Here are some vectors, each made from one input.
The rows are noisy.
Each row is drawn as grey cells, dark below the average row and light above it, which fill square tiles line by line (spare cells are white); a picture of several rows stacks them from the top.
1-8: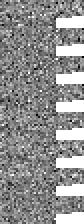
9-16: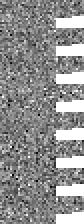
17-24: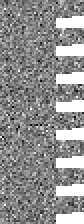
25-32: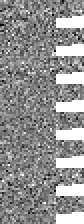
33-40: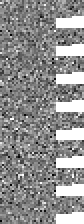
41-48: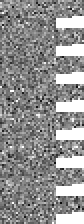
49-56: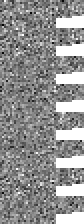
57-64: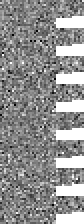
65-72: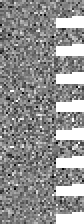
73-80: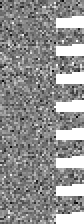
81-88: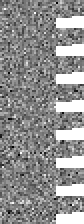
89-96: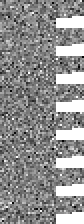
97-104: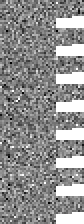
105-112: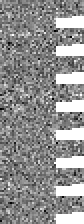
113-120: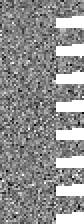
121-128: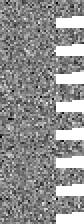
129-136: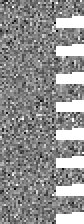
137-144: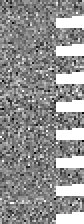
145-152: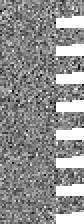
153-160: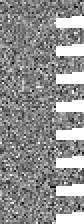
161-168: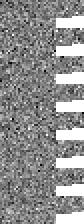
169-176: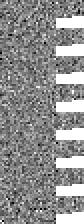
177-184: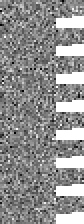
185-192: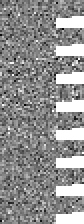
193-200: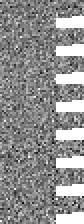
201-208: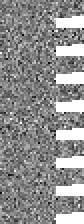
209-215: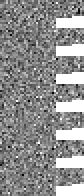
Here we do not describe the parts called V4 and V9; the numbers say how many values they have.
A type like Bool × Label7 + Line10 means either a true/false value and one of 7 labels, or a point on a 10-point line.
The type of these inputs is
(Circle8 + V9) × (Line5 × V4 + Line6).
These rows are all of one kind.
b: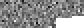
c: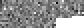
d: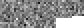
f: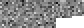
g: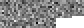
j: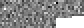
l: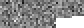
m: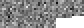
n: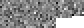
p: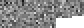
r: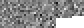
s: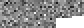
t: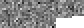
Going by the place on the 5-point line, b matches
f, g, l and s.
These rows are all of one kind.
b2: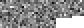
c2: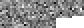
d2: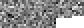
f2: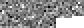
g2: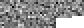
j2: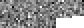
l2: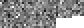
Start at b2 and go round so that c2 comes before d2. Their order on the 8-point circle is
b2, j2, g2, c2, f2, d2, l2.
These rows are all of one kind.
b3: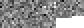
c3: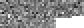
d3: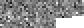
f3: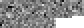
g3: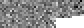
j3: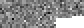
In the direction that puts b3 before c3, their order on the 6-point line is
f3, b3, j3, g3, c3, d3.
